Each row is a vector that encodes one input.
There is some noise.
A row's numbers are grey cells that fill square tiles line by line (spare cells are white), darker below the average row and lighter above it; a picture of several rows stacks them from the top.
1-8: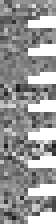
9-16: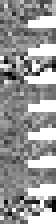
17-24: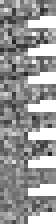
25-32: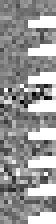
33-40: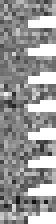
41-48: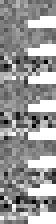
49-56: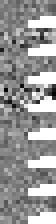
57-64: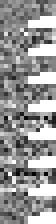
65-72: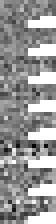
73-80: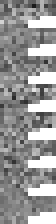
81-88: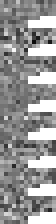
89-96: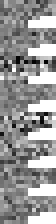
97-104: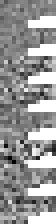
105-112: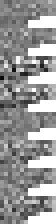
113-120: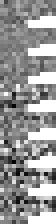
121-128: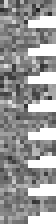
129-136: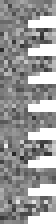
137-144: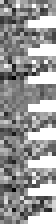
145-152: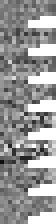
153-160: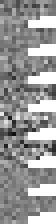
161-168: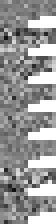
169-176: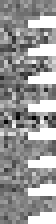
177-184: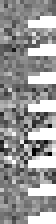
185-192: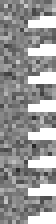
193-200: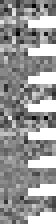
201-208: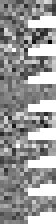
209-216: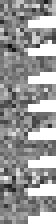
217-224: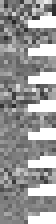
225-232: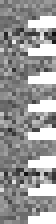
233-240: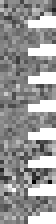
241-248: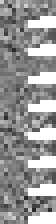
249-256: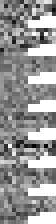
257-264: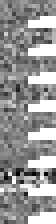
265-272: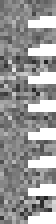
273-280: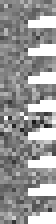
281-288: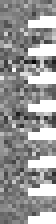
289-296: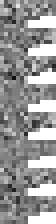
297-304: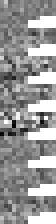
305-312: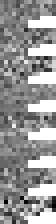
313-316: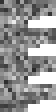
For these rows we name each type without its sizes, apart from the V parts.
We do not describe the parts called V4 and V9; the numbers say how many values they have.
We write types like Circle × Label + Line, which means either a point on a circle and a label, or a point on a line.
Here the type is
Bool × V9 + (Circle + Label) × V4.
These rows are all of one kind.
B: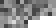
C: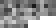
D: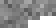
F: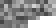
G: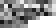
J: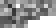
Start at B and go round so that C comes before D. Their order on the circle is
B, J, C, D, G, F.
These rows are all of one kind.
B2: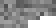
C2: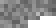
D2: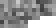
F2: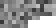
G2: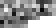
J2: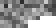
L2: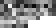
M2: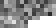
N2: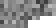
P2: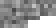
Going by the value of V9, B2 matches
M2 and P2.
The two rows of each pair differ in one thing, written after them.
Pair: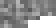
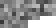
the true/false value
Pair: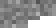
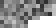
the true/false value
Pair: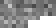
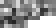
the value of V9
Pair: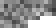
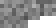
the true/false value
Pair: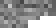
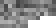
the value of V9
